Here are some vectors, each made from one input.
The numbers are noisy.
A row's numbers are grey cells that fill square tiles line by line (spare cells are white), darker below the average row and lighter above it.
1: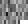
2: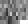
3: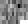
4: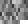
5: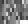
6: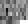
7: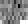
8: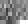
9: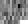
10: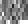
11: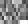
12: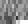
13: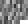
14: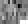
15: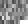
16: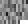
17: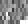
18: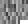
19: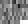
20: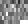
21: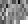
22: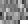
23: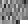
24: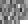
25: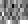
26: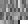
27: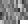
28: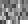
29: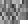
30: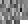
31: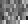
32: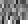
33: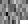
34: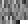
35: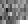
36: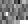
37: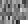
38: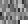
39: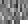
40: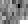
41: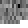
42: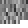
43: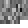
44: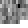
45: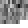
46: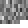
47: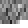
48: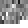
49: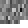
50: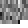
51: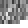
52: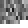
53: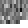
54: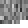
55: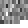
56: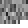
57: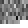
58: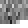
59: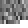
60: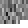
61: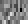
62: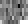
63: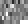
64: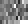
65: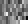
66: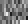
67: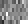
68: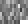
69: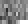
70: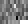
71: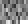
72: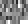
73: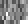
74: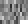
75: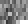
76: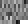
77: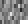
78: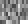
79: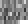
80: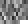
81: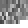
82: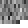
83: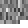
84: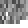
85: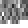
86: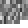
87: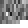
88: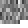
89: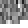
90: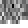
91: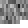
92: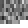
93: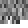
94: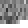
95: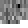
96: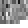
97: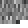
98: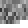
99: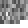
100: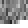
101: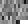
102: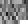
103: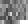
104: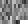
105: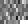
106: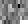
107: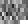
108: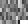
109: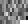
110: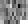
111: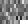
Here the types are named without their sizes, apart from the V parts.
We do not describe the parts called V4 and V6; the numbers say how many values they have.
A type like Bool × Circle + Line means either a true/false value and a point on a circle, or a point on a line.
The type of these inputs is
Bool × V4 + Label × V6.
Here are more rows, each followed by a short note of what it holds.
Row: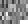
a label and a value of V6
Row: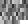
a true/false value and a value of V4
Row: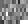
a label and a value of V6
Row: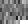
a label and a value of V6
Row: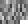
a label and a value of V6
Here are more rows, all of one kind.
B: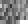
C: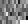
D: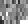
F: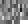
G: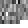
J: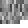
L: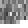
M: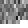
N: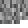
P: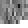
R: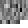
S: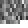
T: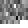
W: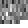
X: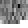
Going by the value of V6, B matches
P, R, S and X.
